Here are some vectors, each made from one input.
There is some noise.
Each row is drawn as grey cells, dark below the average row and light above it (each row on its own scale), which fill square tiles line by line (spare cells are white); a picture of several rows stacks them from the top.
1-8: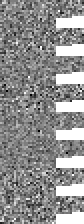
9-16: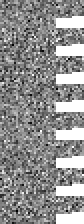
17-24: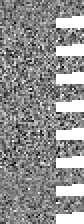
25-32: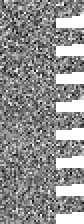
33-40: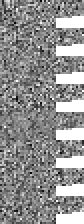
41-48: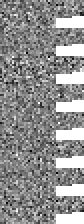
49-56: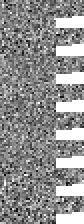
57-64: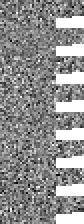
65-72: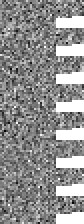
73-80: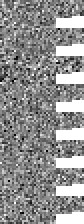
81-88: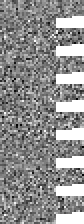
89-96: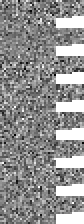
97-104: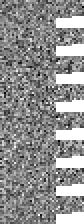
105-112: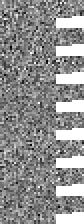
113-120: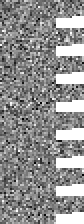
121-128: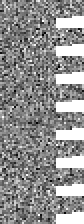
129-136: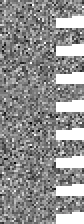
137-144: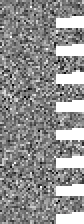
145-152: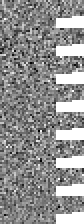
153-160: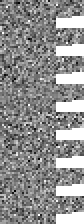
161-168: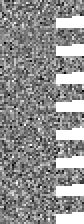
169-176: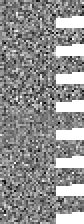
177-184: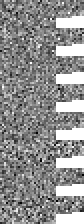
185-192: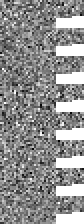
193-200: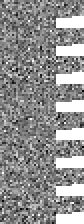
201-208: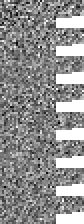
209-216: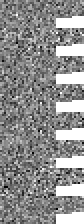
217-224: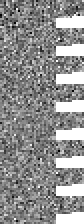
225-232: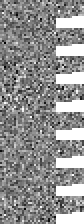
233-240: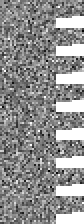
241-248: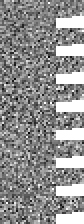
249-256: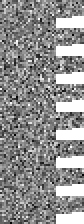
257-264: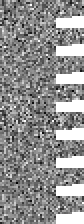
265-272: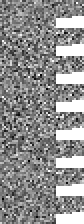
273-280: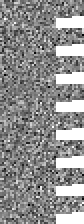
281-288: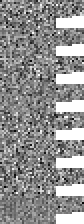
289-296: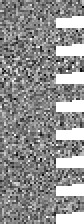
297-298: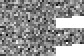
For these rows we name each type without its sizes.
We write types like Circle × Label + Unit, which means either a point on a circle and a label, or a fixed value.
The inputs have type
Bool × (Circle + Line).
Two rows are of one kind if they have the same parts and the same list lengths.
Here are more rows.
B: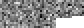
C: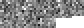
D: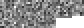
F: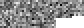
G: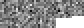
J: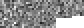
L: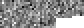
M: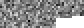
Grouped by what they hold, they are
B, C, D, F, J
G, L, M

